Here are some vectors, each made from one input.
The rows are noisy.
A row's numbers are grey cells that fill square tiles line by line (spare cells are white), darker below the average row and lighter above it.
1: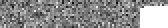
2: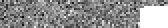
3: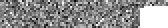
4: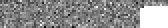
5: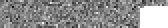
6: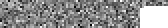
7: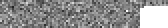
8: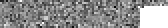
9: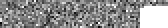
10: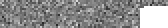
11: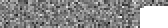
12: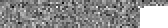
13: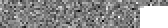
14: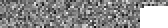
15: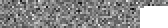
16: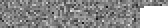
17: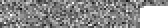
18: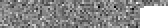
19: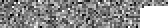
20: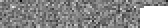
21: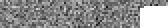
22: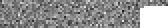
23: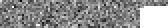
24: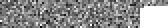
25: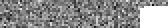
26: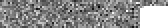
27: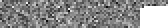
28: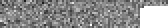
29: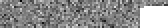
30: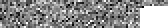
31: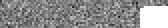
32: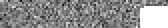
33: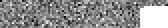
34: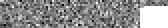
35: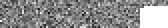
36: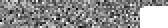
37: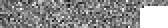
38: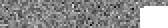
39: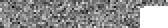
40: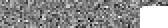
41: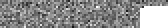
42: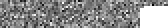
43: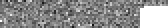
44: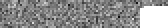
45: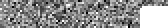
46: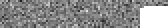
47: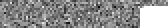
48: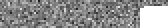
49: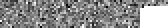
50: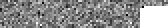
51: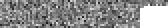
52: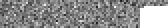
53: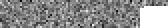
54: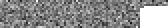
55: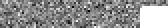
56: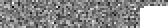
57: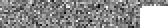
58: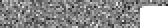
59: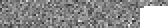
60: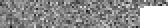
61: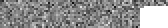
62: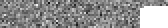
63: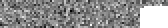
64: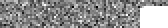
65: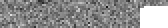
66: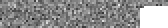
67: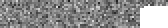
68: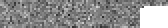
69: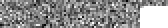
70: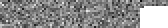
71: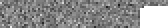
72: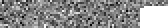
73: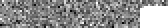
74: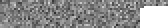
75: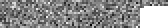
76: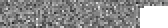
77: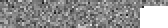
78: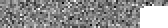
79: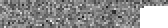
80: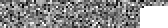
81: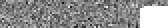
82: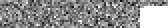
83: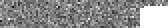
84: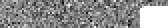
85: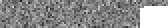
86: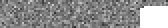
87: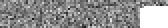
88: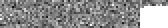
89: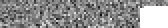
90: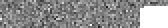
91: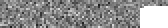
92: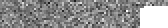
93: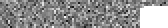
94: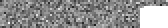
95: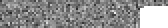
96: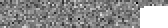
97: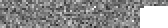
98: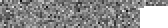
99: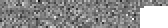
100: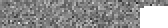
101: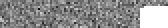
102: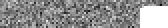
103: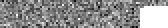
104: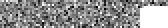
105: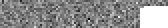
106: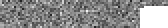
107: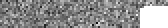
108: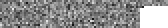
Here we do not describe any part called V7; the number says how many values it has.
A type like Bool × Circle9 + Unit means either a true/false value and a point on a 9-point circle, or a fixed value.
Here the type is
(Bool × Bool × Bool × Bool + V7) × Tree10.
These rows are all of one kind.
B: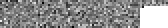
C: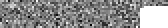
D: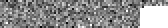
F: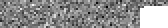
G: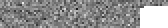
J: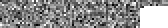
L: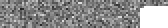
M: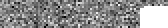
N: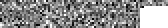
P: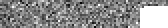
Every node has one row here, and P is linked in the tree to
C.
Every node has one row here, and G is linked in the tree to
J and N.
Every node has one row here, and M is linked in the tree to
D.
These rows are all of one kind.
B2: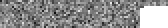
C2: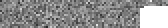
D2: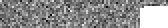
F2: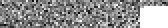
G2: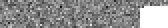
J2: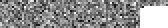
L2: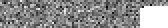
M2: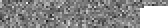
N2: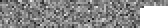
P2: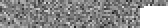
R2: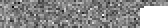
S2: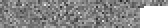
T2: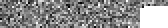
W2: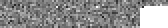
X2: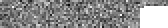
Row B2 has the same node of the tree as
G2, J2, N2 and P2.
